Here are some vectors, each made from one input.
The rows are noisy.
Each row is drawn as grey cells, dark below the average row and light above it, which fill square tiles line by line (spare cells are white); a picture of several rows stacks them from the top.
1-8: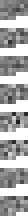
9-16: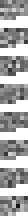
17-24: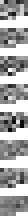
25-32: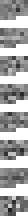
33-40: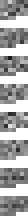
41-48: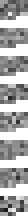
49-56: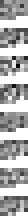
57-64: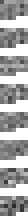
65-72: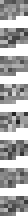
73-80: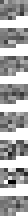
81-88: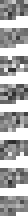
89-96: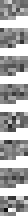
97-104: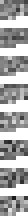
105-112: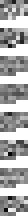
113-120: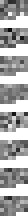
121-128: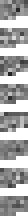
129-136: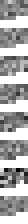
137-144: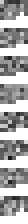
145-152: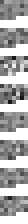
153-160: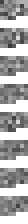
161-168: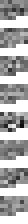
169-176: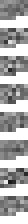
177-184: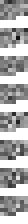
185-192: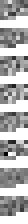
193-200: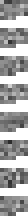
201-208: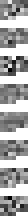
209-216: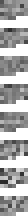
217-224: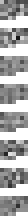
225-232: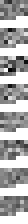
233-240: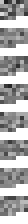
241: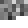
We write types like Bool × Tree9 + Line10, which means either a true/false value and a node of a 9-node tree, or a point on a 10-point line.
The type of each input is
Bool × Line11.
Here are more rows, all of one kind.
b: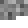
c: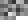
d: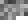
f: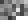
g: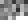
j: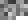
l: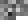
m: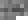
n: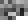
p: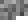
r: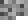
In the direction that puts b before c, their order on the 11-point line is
l, f, b, r, p, n, m, c, g, j, d.
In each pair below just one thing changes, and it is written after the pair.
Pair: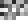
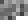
the place on the 11-point line
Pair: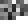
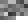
the place on the 11-point line
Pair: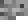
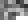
the true/false value
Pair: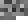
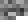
the place on the 11-point line
